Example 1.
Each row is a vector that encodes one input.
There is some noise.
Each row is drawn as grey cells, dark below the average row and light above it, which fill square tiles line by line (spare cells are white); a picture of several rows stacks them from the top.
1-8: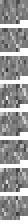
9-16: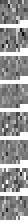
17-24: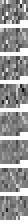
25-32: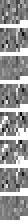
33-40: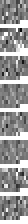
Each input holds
a point on a 5-point line.
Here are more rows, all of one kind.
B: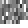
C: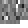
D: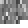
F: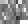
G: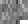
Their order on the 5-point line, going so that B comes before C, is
B, D, G, F, C.
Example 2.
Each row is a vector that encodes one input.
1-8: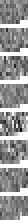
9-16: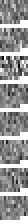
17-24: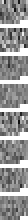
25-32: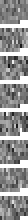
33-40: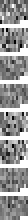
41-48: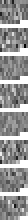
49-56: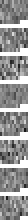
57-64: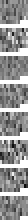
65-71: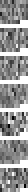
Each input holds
either a fixed value, or a node of an 8-node tree.
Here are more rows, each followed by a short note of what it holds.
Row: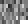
a fixed value
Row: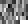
a fixed value
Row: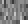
a node of an 8-node tree
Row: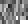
a fixed value
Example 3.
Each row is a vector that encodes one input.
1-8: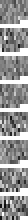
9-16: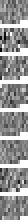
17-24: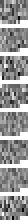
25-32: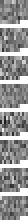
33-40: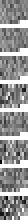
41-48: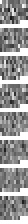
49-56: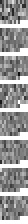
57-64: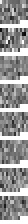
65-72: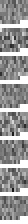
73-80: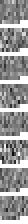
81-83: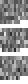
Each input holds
one of 6 labels.
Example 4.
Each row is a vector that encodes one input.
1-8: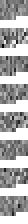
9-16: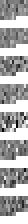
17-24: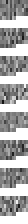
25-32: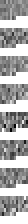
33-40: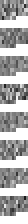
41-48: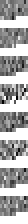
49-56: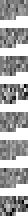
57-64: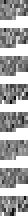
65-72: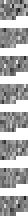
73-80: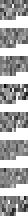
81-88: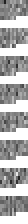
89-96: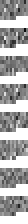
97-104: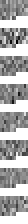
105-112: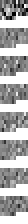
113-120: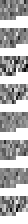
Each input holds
either a fixed value, or four true/false values.
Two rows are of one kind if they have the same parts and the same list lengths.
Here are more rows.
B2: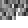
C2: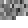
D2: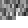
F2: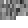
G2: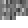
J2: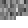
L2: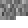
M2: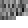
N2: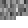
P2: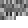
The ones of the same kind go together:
B2, C2, D2, F2, G2, J2, L2, N2, P2
M2

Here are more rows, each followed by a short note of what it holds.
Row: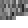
a fixed value
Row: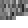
a fixed value
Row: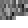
a fixed value
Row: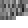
a fixed value
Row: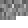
four true/false values
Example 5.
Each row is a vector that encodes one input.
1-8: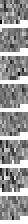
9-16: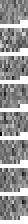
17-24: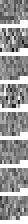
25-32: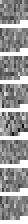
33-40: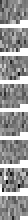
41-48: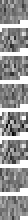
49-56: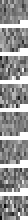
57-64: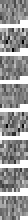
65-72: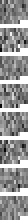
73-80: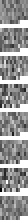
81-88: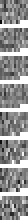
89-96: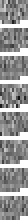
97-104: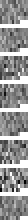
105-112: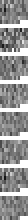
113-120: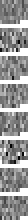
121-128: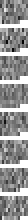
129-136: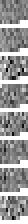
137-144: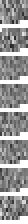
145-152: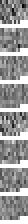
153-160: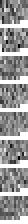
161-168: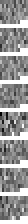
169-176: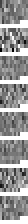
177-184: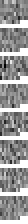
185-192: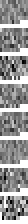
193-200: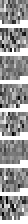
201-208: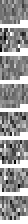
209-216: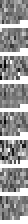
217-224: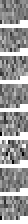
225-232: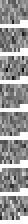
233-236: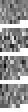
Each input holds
one of 6 labels.
